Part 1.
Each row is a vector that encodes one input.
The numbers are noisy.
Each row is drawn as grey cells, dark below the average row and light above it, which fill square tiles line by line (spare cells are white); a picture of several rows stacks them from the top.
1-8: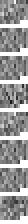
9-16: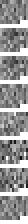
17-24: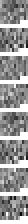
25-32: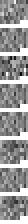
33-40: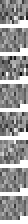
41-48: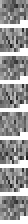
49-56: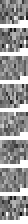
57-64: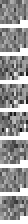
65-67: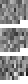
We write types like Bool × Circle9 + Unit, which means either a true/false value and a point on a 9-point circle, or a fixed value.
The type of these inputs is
Line6.
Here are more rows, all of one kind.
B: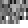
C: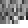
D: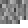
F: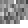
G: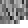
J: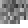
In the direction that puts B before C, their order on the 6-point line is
B, C, G, F, D, J.
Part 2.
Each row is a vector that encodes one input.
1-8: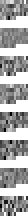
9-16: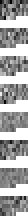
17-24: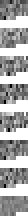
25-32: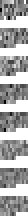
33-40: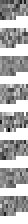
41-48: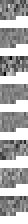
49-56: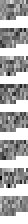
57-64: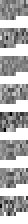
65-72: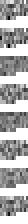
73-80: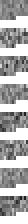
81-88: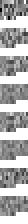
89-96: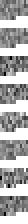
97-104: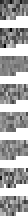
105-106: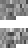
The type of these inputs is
Tree13.
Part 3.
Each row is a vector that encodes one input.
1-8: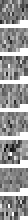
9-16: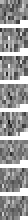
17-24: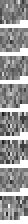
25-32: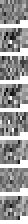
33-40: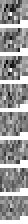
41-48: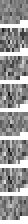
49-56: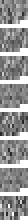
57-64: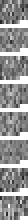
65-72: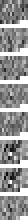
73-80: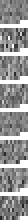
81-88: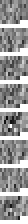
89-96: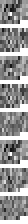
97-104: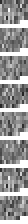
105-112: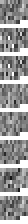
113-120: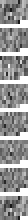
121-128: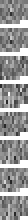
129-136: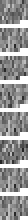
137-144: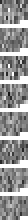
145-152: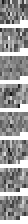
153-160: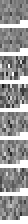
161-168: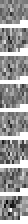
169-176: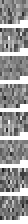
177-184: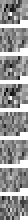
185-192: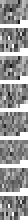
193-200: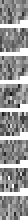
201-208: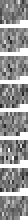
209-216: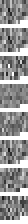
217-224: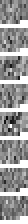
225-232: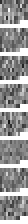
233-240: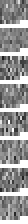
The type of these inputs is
Tree17.
